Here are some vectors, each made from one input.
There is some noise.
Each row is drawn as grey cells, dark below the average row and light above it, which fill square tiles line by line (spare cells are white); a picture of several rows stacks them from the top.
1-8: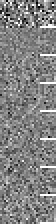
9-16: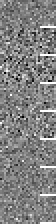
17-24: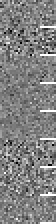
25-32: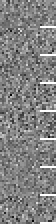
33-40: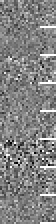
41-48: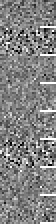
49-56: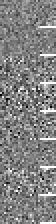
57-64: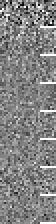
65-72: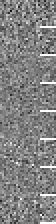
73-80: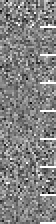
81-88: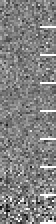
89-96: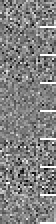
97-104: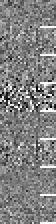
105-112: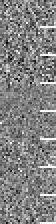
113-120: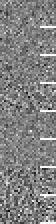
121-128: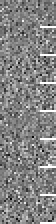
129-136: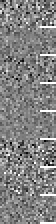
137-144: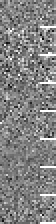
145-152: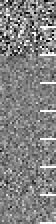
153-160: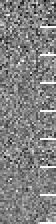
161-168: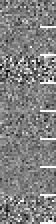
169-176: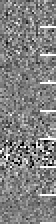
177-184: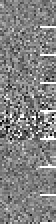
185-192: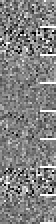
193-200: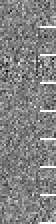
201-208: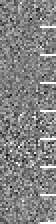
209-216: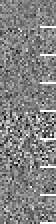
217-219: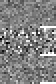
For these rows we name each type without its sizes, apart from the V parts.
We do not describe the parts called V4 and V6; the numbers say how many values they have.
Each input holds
a point on a line, together with either a value of V4 and a value of V6, or a list of points on a circle.
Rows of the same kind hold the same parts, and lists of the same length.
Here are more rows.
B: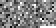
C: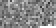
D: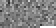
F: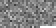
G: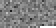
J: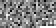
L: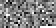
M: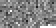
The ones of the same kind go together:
B
C, J
D, G, L
F, M

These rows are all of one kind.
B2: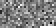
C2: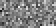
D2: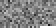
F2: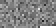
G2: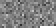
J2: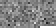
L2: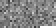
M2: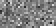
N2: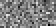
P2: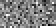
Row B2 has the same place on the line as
G2, M2, N2 and P2.
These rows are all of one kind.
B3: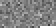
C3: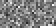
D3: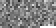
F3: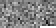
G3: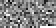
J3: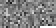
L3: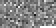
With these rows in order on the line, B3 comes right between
C3 and D3.
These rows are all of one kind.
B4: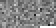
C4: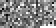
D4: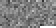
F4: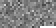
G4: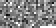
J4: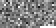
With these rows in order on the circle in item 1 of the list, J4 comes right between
F4 and G4.
